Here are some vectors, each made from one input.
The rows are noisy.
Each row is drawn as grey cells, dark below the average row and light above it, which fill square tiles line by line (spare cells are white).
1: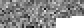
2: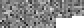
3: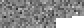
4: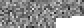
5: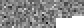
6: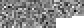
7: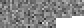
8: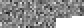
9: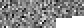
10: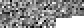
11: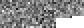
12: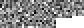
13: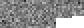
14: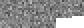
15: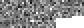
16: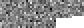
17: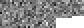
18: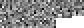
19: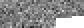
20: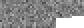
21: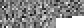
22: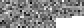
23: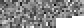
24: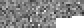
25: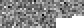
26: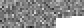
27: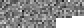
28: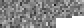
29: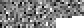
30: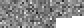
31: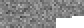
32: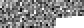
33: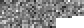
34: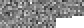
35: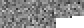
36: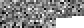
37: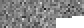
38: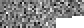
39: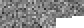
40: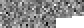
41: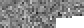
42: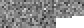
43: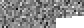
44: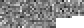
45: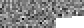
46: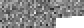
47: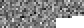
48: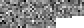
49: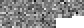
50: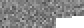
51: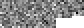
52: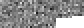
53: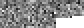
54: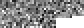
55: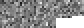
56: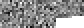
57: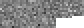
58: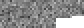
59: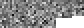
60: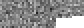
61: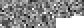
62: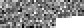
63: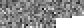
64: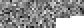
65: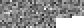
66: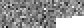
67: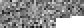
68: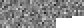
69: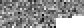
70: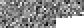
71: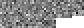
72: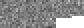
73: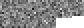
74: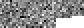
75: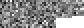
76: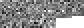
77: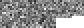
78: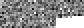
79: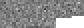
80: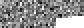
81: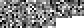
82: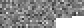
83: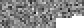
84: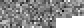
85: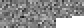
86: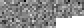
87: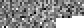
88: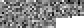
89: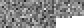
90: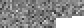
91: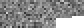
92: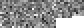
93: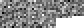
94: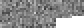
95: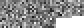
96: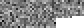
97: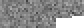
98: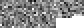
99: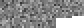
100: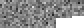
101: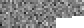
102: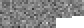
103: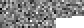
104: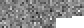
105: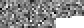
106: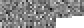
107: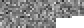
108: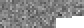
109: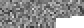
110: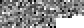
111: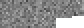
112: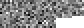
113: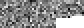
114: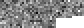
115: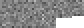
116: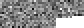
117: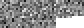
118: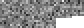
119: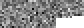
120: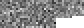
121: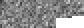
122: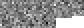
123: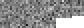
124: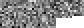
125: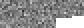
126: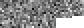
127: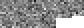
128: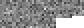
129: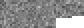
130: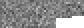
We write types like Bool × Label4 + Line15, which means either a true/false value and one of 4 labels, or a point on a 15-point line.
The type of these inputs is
Bool × Bool × Bool + Circle6 × Circle6 × (Circle6 + Unit).
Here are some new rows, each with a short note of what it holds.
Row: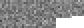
a point on each of three 6-point circles
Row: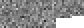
a point on each of three 6-point circles
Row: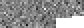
three true/false values
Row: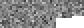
three true/false values
